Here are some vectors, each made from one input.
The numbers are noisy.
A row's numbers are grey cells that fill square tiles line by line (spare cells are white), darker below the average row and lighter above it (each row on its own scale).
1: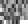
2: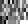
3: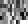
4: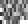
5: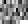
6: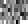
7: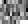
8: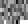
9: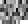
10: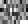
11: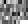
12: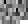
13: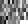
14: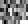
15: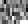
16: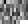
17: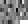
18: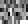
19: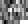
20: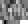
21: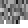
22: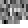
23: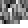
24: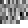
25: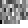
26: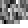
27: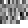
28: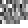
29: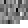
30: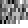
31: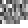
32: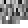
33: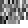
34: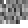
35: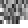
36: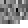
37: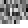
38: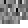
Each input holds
either a point on a 3-point line and a point on a 4-point line, or a point on a 6-point line.
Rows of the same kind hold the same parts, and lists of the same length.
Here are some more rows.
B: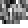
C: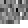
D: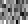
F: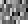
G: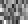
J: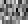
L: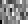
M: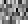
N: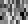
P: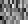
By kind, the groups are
B, C, F, J, M
D, G, L, N, P

